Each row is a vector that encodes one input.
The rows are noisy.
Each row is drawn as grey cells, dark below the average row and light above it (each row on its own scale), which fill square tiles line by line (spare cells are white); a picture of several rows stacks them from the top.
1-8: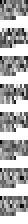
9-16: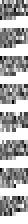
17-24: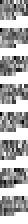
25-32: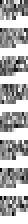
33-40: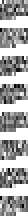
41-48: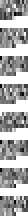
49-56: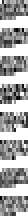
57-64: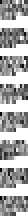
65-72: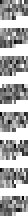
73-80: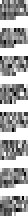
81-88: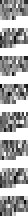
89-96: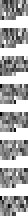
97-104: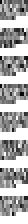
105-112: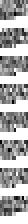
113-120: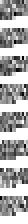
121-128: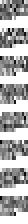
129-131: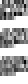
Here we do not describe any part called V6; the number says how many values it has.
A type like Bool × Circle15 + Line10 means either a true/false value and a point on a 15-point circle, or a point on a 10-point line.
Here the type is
List2(Bool × V6).
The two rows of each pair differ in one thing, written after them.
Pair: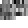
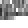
the value of V6 in item 1 of the list
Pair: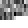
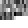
the value of V6 in item 2 of the list
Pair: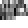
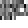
the value of V6 in item 1 of the list
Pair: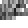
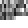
the true/false value in item 2 of the list
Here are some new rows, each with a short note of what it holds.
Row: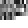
a list of two items
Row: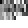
a list of one item
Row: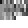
a list of one item
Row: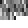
a list of one item
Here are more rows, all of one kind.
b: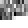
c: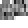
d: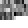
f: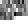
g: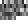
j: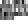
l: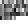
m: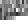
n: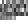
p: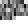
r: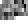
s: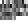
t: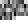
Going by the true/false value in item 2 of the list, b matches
f, m and n.
